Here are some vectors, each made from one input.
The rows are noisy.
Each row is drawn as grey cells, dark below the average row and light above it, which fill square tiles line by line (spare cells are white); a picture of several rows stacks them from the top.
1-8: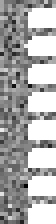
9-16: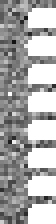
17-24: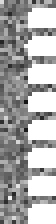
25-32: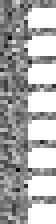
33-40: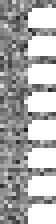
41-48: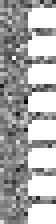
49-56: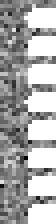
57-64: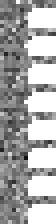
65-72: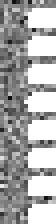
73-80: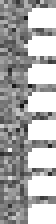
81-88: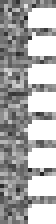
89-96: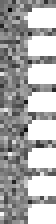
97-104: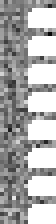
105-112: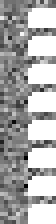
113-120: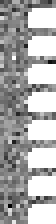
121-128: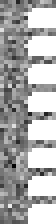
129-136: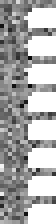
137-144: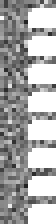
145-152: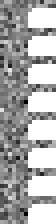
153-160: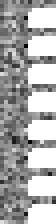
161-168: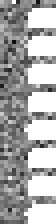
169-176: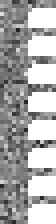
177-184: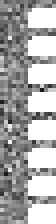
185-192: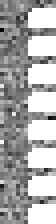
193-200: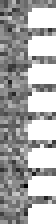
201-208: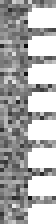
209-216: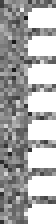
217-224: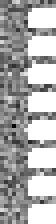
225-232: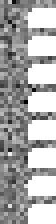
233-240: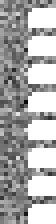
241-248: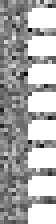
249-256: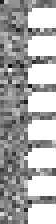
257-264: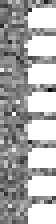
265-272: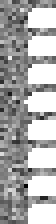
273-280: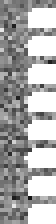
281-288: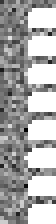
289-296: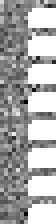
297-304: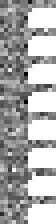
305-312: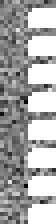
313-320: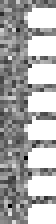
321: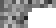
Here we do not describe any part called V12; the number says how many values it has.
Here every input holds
a true/false value and a value of V12, together with either one of 10 labels, or a point on a 9-point line.
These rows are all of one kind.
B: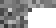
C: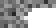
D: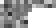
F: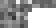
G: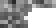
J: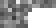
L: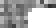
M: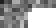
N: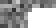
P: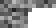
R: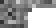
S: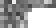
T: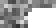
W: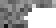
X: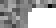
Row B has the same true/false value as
D, L, S and X.
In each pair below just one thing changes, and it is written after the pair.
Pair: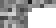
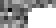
the place on the 9-point line
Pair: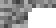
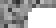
the value of V12
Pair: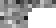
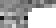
the true/false value
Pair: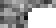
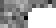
the value of V12
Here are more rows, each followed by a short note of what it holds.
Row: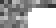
one of 10 labels, a true/false value and a value of V12
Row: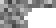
one of 10 labels, a true/false value and a value of V12
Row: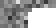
one of 10 labels, a true/false value and a value of V12
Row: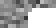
a point on a 9-point line, a true/false value and a value of V12
